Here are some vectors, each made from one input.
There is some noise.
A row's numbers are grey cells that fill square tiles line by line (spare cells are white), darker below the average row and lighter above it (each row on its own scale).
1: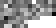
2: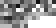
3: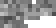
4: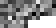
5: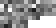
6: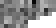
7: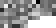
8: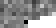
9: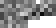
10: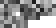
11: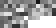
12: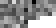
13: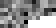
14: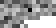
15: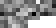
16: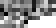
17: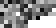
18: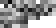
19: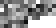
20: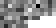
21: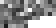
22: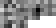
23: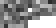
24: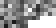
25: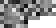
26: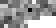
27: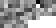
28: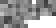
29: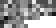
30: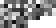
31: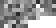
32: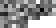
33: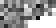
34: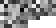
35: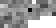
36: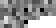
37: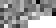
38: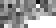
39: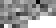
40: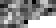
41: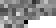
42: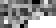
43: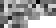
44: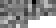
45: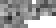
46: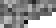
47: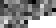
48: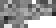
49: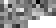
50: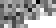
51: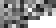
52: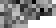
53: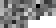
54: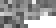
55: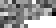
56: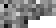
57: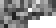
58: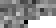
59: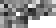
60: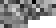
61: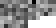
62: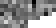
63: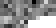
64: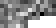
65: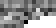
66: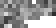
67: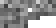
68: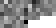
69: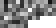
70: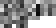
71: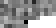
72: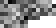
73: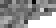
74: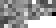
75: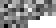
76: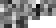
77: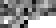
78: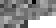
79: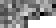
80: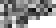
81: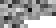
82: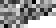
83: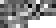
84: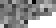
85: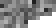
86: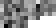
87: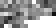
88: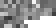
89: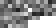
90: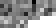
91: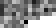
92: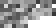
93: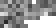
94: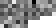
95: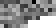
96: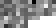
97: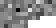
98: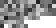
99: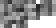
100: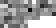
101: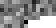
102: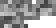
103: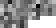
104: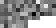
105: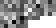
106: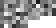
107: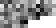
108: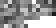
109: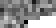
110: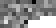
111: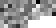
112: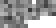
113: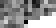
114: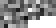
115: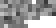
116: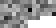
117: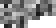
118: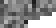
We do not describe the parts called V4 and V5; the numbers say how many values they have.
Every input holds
a true/false value, together with either a point on a 6-point line, or a value of V4 and a value of V5.
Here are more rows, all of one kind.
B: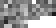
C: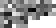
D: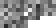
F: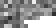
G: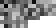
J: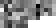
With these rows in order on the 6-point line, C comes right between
G and J.
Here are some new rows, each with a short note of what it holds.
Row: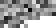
a point on a 6-point line and a true/false value
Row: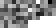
a point on a 6-point line and a true/false value
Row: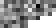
a point on a 6-point line and a true/false value
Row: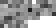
a point on a 6-point line and a true/false value
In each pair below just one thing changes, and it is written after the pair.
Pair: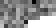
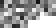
the true/false value
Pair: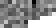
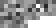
the true/false value
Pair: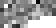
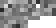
the value of V4
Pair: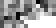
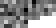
the true/false value
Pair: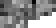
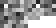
the true/false value
